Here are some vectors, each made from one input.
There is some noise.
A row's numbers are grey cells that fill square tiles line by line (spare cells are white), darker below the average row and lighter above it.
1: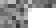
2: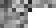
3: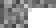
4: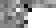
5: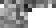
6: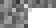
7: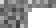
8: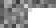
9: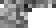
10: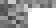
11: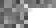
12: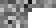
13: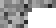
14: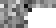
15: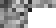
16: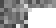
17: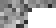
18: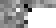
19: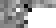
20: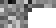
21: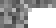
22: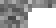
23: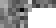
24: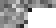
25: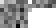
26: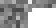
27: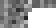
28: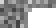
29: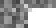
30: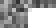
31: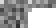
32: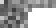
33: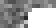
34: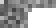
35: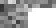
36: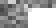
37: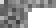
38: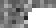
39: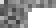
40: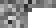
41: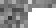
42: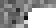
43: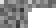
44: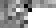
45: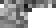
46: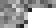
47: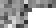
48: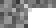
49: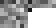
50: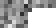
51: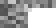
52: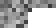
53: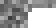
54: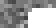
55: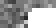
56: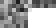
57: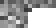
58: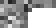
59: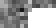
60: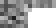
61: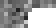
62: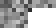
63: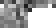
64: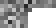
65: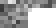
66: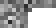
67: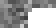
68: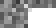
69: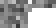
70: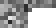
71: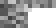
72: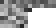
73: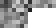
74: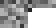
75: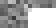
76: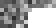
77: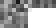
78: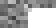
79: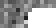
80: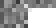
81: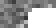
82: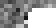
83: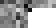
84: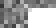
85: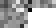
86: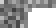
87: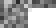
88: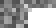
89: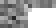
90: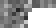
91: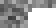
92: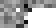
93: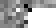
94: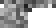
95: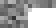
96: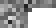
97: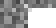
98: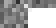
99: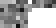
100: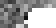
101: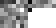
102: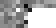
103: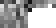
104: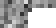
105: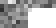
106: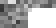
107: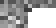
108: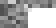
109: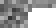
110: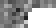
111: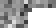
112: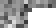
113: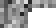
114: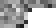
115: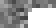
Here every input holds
a true/false value, together with either a point on a 6-point line, or a point on an 8-point line.
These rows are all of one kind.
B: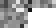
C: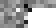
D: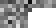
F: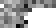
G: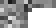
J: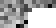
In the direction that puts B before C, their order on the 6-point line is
D, G, J, B, C, F.
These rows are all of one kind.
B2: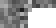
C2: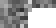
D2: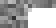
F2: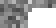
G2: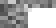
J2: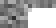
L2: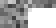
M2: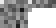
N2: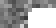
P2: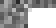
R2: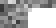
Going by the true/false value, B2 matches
C2, N2 and P2.
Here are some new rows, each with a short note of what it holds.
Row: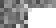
a point on an 8-point line and a true/false value
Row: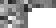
a point on a 6-point line and a true/false value
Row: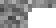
a point on an 8-point line and a true/false value
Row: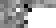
a point on a 6-point line and a true/false value
